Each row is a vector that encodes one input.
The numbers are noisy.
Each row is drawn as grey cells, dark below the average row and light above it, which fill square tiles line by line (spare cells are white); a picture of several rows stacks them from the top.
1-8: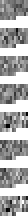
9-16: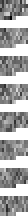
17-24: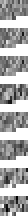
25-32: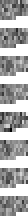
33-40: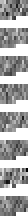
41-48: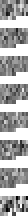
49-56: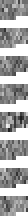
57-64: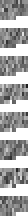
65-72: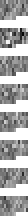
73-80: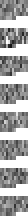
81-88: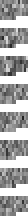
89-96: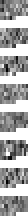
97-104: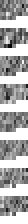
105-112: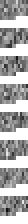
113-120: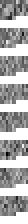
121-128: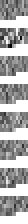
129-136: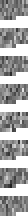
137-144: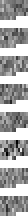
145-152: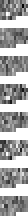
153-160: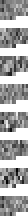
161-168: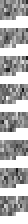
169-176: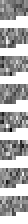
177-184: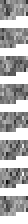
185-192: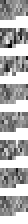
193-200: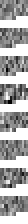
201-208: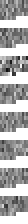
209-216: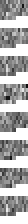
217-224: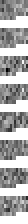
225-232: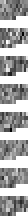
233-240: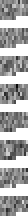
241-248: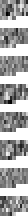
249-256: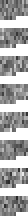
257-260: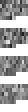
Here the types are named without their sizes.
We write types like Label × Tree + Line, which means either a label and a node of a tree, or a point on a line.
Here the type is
Bool × Bool × Bool × Bool.
